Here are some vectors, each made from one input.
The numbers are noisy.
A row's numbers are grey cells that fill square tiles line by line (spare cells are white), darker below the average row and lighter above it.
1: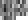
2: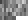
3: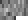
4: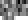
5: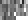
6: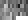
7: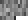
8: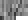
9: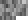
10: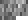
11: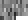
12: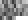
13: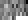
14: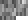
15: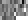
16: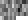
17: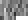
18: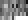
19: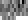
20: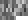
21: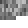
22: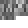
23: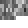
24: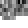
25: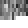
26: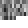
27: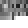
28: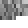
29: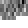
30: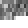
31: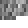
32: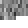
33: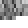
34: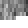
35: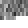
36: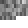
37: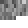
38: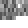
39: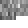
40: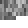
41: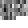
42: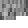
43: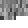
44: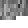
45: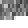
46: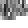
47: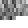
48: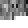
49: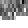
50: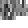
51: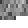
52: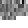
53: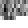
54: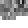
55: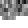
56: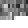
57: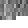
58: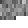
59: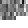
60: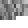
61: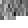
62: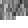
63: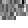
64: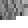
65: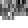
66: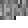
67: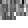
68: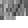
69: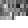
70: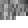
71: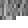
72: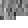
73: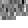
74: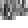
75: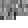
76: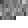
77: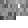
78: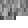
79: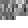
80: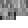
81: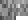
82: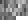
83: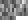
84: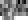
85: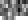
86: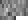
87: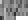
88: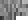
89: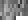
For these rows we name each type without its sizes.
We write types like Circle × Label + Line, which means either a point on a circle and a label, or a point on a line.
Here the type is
(Bool × Bool × Bool + Line) × Line.
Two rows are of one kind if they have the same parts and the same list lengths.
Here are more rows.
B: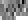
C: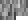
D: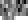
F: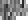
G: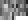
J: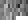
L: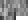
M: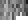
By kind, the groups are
B, D, F
C, G, J, L, M

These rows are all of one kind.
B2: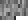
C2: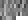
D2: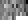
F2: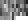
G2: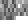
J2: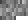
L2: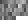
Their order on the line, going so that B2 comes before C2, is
G2, L2, J2, B2, C2, D2, F2.
